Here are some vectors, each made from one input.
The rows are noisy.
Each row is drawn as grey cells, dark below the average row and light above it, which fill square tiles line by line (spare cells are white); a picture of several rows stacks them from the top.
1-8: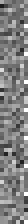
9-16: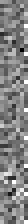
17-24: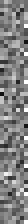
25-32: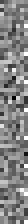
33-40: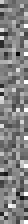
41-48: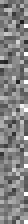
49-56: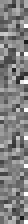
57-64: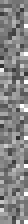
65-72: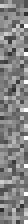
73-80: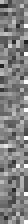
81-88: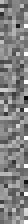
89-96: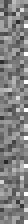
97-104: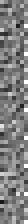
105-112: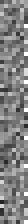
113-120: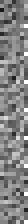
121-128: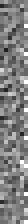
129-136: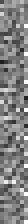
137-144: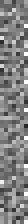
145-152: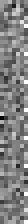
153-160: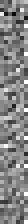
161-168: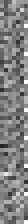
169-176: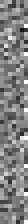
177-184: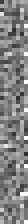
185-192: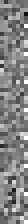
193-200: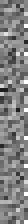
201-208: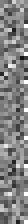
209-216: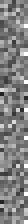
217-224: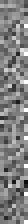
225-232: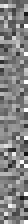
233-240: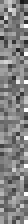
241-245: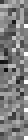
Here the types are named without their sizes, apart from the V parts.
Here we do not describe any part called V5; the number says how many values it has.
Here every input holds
either a node of a tree, or two values of V5, or a list of points on a line.
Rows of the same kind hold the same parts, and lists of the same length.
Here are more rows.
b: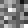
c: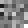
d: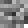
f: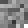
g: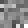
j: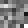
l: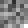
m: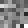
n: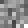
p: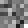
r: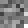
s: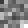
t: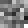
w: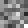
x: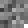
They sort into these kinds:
b
c, p, r
d, f, j, t, w
g, m, n
l, s, x

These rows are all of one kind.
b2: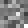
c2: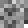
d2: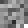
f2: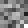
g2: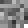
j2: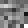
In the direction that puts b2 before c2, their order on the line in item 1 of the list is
j2, f2, b2, d2, g2, c2.
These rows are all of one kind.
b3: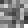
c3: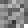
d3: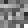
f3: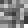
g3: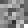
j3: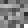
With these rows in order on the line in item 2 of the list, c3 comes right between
g3 and j3.
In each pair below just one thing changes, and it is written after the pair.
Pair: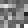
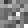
the place on the line in item 1 of the list
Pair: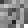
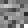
the place on the line in item 1 of the list
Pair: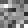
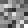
the place on the line in item 2 of the list
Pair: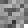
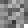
the place on the line in item 2 of the list
